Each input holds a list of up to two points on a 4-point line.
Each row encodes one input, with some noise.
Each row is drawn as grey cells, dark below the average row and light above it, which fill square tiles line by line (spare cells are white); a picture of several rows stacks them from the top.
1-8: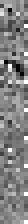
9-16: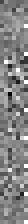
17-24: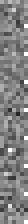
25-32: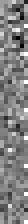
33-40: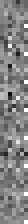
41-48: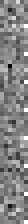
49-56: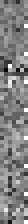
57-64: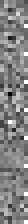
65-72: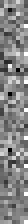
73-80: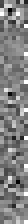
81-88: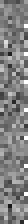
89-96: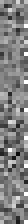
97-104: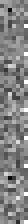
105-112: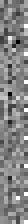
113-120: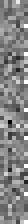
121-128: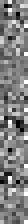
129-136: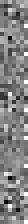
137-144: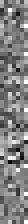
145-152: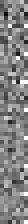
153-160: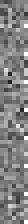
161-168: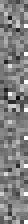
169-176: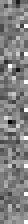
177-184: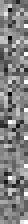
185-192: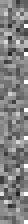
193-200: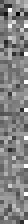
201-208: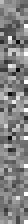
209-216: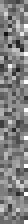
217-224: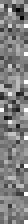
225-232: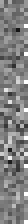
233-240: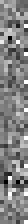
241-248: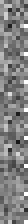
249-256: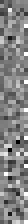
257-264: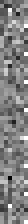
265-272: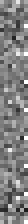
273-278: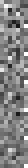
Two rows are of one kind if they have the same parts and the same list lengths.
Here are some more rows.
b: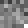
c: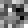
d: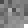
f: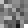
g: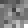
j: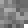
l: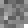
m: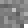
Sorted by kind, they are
b, d, g
c
f, j, l, m

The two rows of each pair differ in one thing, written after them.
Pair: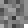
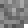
the place on the 4-point line in item 1 of the list
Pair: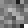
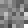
the place on the 4-point line in item 2 of the list
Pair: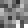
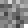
the place on the 4-point line in item 2 of the list
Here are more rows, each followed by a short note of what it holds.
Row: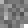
a list of two items
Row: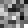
the empty list
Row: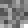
a list of one item
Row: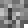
a list of two items
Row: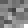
a list of one item
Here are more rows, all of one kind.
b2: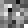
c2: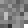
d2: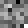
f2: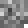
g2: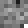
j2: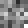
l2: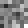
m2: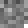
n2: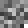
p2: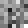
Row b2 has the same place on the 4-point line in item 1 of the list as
d2 and m2.
